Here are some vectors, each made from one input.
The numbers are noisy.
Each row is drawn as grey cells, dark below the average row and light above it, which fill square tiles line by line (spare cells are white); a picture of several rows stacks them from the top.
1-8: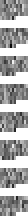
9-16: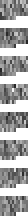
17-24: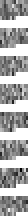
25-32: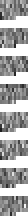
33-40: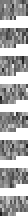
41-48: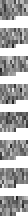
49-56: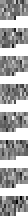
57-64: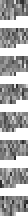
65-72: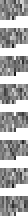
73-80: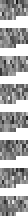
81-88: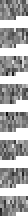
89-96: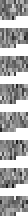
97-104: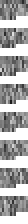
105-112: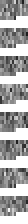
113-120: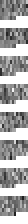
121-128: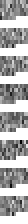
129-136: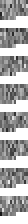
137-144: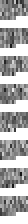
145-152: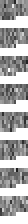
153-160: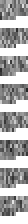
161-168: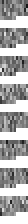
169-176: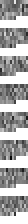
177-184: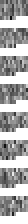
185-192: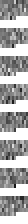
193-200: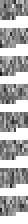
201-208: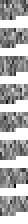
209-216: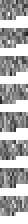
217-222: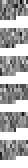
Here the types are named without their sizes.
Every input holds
either a point on a circle, a label and a true/false value, or a list of points on a line.
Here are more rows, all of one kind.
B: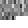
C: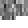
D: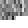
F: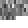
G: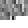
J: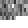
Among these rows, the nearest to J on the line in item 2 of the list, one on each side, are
B and F.
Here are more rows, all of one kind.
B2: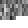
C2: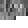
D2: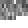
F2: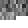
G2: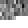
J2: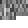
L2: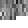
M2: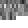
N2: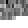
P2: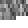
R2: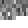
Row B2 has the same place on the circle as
G2, N2, P2 and R2.
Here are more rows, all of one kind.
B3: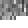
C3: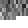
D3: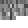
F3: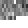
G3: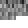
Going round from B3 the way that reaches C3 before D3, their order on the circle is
B3, F3, C3, D3, G3.
